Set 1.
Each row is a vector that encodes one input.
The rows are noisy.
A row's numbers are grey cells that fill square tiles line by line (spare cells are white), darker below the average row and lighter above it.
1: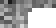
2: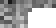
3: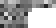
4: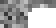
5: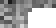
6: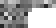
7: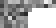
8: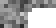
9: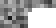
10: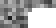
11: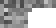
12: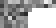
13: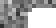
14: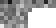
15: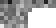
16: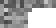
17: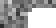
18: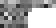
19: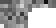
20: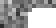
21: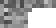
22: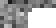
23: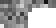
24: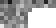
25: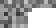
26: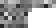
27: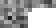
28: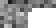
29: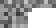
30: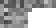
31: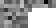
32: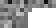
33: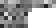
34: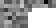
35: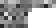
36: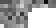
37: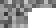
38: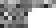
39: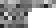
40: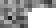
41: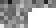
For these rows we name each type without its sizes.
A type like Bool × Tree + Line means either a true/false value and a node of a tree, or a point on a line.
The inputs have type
Bool × (Circle + Unit).
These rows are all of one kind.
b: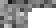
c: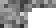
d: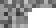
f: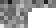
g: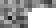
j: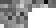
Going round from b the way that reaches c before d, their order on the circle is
b, c, d, g, j, f.
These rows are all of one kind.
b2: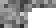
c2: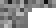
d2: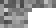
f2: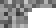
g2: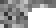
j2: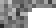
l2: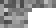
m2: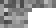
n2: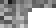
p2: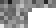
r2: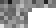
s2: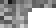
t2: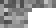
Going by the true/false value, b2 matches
c2 and j2.
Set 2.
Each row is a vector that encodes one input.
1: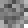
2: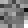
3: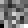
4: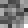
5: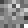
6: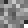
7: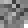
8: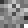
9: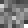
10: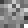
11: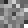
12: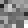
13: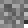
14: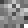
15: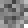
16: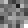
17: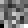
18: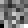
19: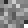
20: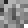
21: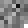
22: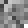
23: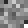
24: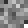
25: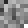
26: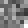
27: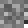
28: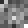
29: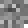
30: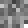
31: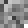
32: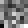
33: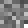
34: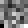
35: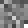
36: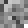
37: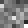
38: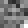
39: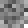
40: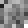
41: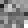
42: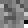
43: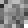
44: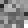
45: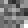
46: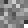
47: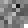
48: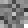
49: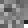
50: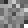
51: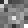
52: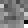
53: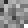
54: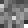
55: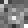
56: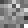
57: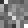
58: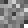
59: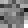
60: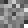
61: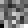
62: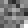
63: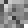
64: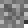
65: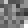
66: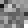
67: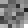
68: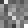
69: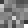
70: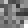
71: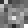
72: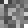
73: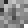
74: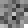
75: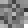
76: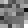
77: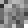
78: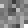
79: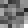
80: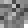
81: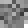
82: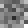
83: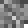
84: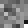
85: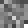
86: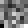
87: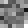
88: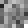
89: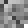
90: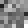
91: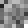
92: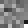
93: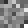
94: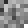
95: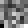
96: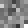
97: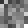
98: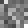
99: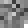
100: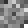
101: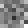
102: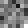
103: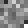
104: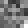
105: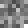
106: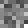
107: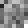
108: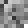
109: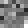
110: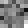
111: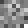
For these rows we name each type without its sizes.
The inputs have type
List(Line).
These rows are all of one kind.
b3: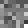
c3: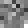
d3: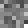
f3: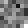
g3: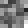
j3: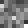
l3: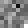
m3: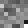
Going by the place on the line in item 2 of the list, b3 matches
d3 and g3.
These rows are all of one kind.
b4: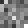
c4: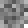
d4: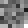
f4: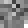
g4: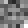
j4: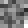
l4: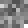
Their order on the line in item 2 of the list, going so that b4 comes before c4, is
g4, l4, b4, f4, j4, c4, d4.
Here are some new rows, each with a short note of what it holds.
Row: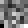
the empty list
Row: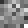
a list of one item
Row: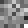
a list of one item
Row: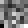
the empty list
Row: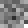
a list of two items
